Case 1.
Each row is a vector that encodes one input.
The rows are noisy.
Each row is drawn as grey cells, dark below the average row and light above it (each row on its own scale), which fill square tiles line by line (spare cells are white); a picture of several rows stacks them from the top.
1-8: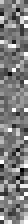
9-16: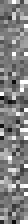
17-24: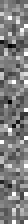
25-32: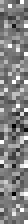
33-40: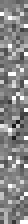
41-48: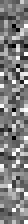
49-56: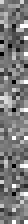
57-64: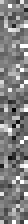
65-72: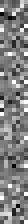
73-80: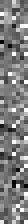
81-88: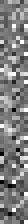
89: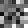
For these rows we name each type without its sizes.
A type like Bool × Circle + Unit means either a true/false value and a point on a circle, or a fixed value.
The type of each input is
Line.
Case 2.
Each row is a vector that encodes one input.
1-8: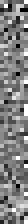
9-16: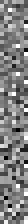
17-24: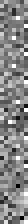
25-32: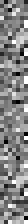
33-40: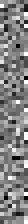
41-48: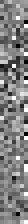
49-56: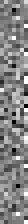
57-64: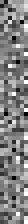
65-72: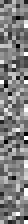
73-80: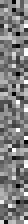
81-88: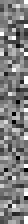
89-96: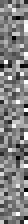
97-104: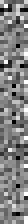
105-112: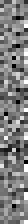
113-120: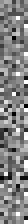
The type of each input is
Line7 × Line7.
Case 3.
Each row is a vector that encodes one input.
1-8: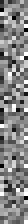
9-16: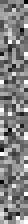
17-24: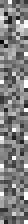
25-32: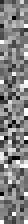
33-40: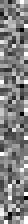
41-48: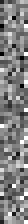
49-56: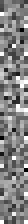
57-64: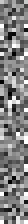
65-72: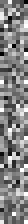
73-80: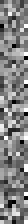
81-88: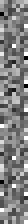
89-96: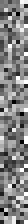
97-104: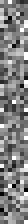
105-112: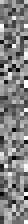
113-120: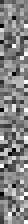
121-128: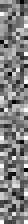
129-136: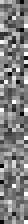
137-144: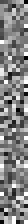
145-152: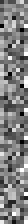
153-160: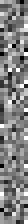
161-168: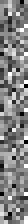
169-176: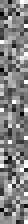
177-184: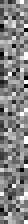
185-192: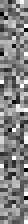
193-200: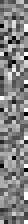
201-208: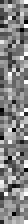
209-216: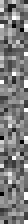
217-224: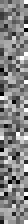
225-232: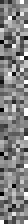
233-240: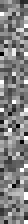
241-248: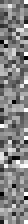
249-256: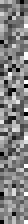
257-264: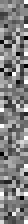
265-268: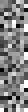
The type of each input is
Label5.
